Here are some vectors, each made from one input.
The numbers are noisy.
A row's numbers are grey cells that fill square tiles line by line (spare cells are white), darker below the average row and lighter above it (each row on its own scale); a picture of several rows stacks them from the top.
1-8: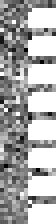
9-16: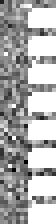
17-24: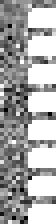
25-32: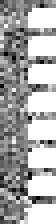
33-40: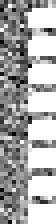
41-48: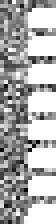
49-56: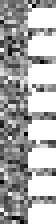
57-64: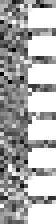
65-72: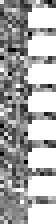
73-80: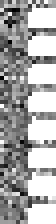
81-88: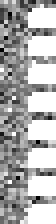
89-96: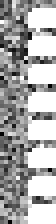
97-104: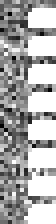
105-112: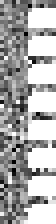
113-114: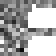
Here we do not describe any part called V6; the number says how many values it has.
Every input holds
a list of up to two items, each a true/false value and a value of V6.
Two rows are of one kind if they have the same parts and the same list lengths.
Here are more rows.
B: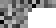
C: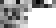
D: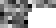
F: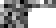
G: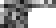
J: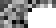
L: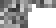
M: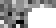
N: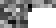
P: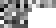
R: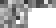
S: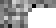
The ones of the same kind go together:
B, D
C, J, L, M, N, P, R, S
F, G

